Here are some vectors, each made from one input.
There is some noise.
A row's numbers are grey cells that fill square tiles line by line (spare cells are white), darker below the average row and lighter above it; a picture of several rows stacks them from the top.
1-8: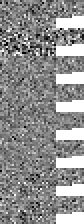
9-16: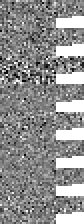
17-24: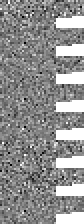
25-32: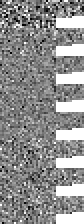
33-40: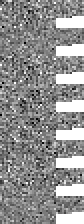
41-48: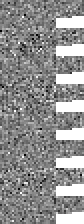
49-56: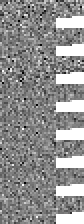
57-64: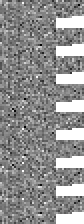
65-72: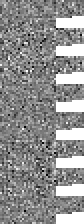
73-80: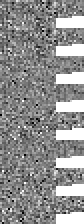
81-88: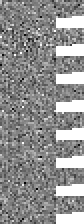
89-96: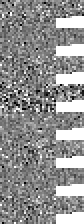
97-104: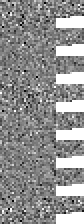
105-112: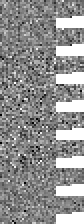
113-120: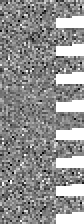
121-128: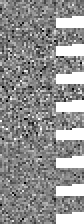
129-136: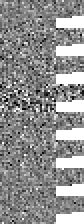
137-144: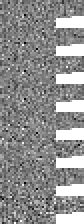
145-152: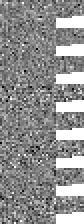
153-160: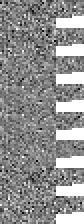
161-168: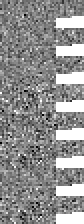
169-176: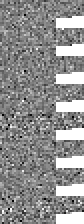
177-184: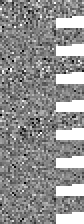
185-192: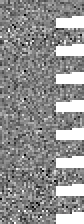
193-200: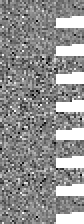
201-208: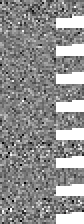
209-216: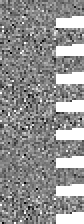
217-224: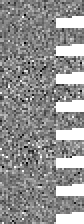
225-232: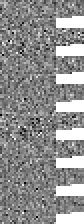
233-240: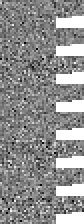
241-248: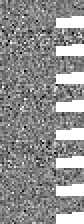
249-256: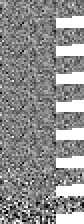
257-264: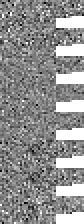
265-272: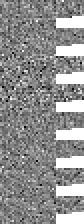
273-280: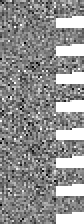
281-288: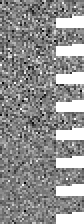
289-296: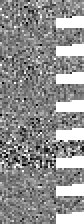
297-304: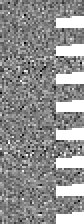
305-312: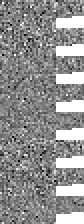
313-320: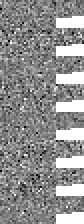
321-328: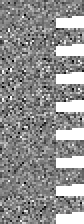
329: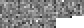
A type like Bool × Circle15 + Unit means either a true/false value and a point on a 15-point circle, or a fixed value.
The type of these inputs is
Bool × Circle10 + Tree13 + Unit.
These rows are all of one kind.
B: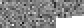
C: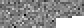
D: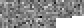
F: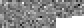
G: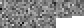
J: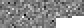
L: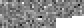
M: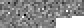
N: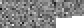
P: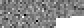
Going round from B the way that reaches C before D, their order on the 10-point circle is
B, N, G, M, J, C, D, L, F, P.
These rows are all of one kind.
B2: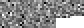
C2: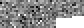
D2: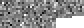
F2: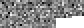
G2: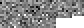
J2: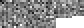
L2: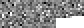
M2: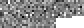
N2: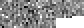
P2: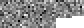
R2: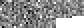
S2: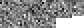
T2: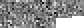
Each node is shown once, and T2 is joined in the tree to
D2, F2, J2 and S2.
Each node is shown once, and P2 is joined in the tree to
D2 and M2.
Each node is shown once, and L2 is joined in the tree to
B2 and F2.
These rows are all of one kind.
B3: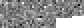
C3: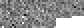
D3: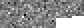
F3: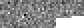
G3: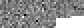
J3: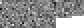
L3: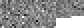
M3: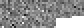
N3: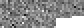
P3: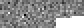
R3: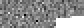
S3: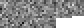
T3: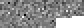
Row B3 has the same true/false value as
J3 and S3.
